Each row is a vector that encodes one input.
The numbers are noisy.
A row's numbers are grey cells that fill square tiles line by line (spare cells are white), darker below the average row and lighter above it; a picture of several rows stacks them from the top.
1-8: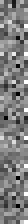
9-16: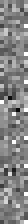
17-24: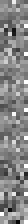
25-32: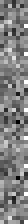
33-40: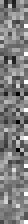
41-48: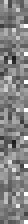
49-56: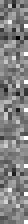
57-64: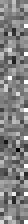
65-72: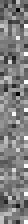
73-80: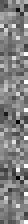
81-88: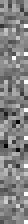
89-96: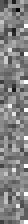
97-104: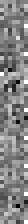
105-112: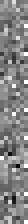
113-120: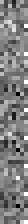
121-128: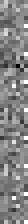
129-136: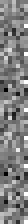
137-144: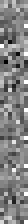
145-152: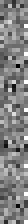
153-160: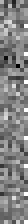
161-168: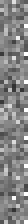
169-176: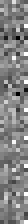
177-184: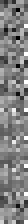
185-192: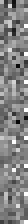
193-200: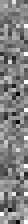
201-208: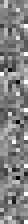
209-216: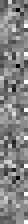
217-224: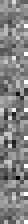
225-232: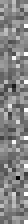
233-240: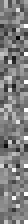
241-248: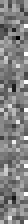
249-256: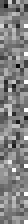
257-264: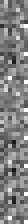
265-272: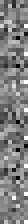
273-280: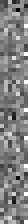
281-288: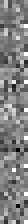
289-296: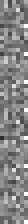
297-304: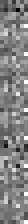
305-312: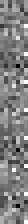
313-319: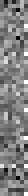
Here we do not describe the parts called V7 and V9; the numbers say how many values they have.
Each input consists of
either a point on a 3-point line and a point on a 5-point line, or a value of V7 and a value of V9, or a list of up to three points on a 6-point line.
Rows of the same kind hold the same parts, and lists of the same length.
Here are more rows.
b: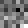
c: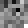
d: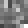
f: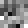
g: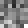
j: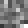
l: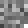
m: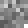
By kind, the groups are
b, c
d, j
f
g
l
m

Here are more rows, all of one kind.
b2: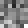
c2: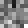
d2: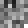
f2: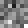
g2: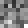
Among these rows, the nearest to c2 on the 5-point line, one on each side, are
d2 and f2.
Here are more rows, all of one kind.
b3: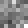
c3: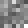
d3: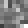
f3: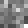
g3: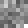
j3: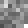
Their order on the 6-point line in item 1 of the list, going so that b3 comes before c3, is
d3, f3, j3, g3, b3, c3.
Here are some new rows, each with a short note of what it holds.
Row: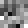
the empty list
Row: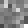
a list of two items
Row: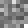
a list of one item
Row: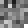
a point on a 3-point line and a point on a 5-point line
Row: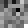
a value of V7 and a value of V9
